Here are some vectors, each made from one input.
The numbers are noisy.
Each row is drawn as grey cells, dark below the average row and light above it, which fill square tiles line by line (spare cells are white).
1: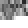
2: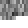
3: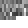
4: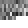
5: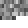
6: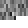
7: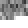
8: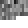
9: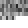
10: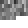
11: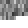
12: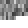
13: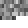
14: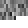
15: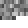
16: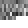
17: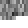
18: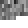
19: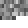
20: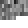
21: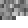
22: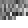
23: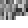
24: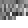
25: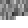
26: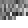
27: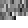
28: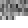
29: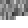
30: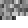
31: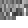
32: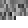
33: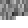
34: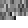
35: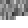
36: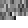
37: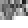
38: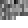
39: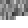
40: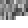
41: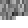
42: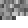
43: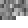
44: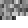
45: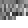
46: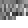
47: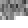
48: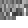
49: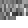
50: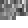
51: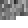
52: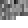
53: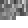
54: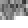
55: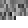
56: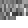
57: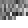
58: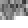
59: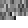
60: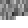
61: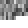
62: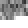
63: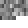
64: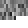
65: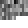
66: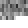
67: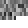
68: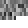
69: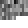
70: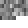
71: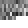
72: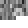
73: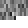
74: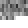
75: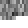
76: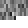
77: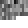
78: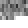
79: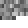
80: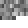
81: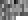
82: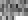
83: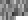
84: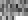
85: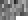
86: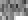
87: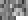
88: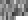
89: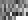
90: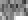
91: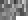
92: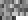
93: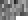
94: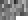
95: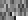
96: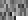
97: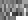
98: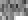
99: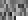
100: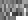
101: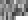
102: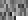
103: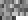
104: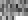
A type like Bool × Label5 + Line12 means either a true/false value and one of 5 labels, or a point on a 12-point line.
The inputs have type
Circle6.
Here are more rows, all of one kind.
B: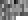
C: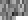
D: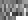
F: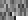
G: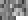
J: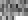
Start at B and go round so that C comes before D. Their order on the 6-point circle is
B, F, G, J, C, D.
